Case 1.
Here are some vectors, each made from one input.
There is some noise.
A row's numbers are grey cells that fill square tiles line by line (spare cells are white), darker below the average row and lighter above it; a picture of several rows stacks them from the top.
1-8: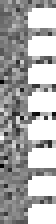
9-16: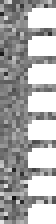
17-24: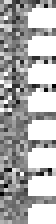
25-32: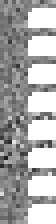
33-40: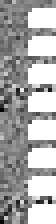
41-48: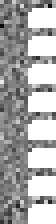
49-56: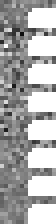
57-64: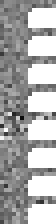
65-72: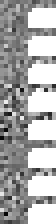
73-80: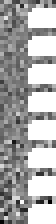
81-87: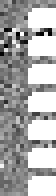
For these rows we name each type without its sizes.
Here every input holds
a point on a line.
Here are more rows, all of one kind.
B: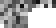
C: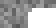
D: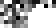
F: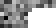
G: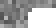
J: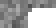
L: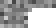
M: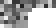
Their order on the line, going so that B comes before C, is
B, F, J, C, D, M, G, L.
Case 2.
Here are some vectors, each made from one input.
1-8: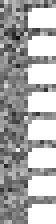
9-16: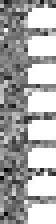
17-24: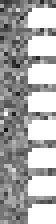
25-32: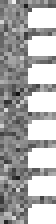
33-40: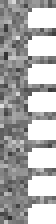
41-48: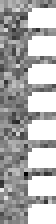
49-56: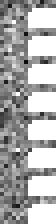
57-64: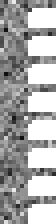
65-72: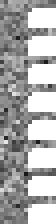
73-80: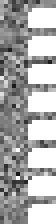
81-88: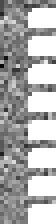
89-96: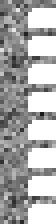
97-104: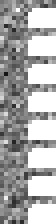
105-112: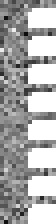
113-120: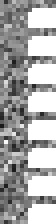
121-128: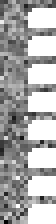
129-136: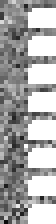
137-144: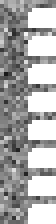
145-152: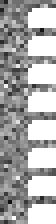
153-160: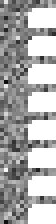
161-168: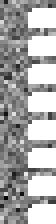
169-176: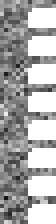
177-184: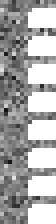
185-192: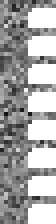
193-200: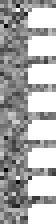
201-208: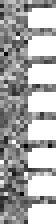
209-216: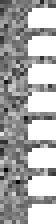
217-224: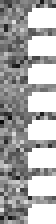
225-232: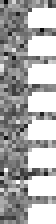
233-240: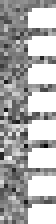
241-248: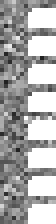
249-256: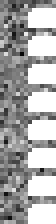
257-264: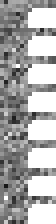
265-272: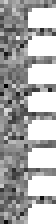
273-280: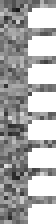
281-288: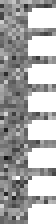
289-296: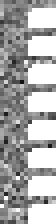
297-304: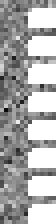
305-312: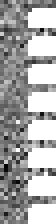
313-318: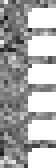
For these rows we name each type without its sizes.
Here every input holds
a point on a line.
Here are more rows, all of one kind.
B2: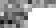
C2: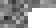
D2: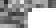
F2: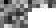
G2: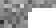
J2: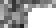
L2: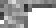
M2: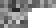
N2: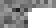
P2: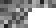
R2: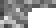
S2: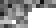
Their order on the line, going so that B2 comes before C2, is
S2, P2, R2, L2, D2, G2, F2, B2, N2, C2, M2, J2.
